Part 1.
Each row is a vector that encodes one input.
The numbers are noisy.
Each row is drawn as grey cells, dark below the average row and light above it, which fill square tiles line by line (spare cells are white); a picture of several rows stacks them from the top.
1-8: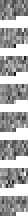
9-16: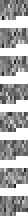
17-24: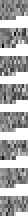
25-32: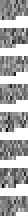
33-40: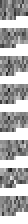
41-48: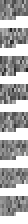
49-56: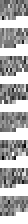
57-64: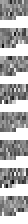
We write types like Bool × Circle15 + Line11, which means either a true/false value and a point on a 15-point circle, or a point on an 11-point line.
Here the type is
Circle13.
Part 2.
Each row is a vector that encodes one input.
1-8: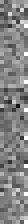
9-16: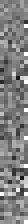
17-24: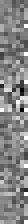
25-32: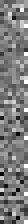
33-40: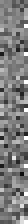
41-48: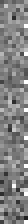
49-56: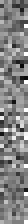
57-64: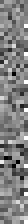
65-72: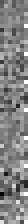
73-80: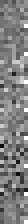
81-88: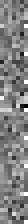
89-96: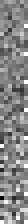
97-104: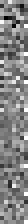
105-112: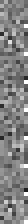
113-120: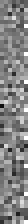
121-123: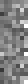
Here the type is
Circle6 + Unit.
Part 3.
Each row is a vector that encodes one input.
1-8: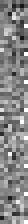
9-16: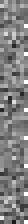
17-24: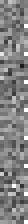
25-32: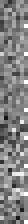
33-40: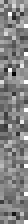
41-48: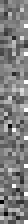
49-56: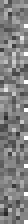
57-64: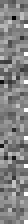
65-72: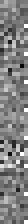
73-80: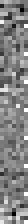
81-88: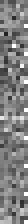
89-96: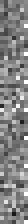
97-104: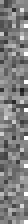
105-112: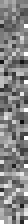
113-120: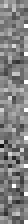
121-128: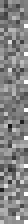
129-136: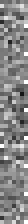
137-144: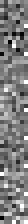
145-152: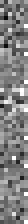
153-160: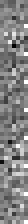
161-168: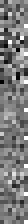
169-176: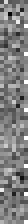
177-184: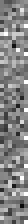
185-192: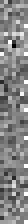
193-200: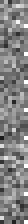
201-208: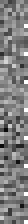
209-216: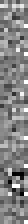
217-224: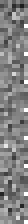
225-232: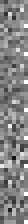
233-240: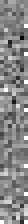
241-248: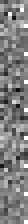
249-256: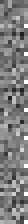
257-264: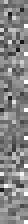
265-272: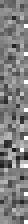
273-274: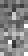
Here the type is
Circle6.
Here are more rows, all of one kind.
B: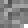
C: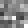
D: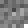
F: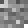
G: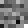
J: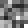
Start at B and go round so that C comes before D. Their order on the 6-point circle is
B, F, C, J, D, G.
